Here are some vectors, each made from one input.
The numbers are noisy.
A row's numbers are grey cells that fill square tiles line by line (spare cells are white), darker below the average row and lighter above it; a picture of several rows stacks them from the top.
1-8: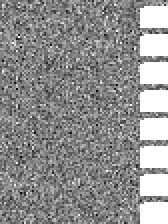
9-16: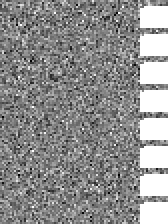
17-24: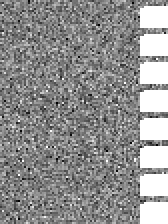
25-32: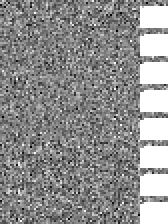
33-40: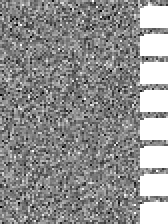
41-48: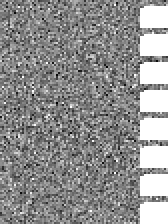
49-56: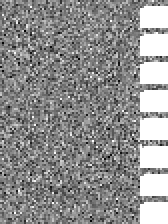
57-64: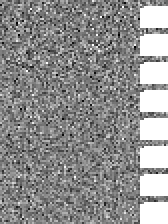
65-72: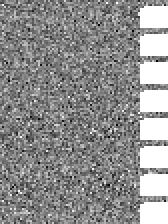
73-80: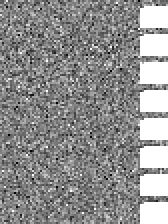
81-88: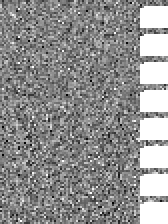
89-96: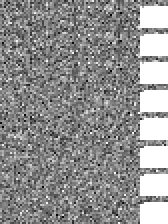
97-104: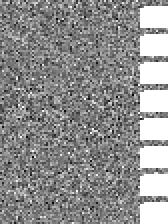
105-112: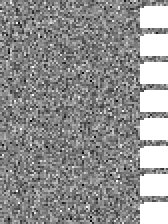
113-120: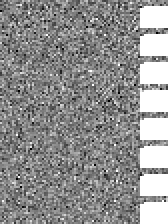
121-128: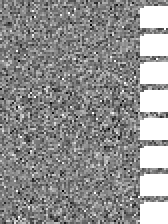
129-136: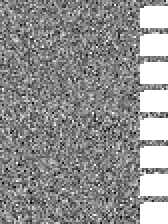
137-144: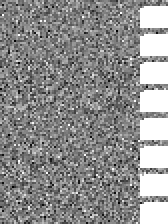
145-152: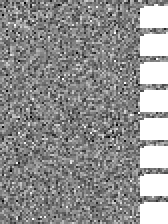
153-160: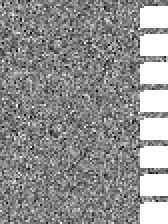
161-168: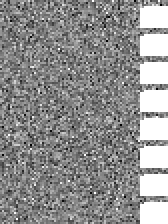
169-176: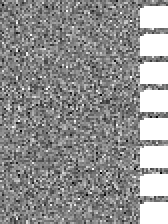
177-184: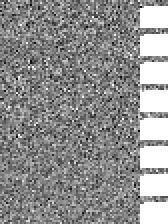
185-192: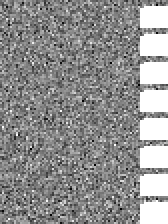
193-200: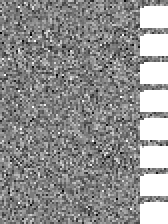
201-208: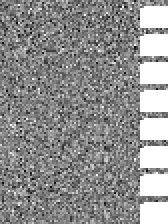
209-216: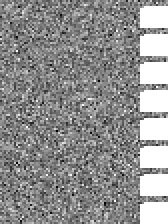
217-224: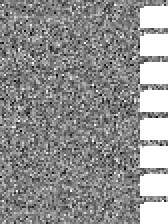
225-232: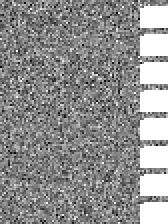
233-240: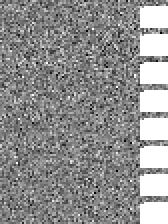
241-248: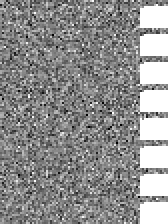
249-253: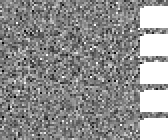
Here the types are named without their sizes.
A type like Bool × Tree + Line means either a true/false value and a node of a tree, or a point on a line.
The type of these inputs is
(Bool × Bool × Bool × Bool + Unit) × Label + Circle × Circle.
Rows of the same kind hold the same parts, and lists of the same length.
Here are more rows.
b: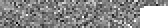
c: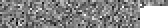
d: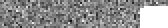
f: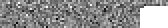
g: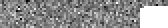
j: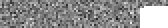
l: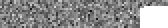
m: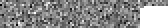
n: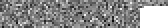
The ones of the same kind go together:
b, f
c, m, n
d, g, j, l

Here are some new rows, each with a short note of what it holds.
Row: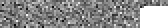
a label
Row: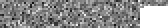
a point on each of two circles
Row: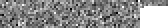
a point on each of two circles
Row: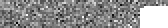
a label
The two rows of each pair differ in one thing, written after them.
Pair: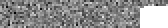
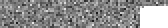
the label
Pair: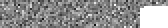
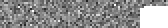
the label
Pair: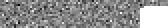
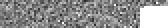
the label
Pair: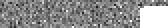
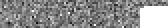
the label
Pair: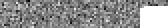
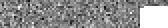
one of the four true/false values
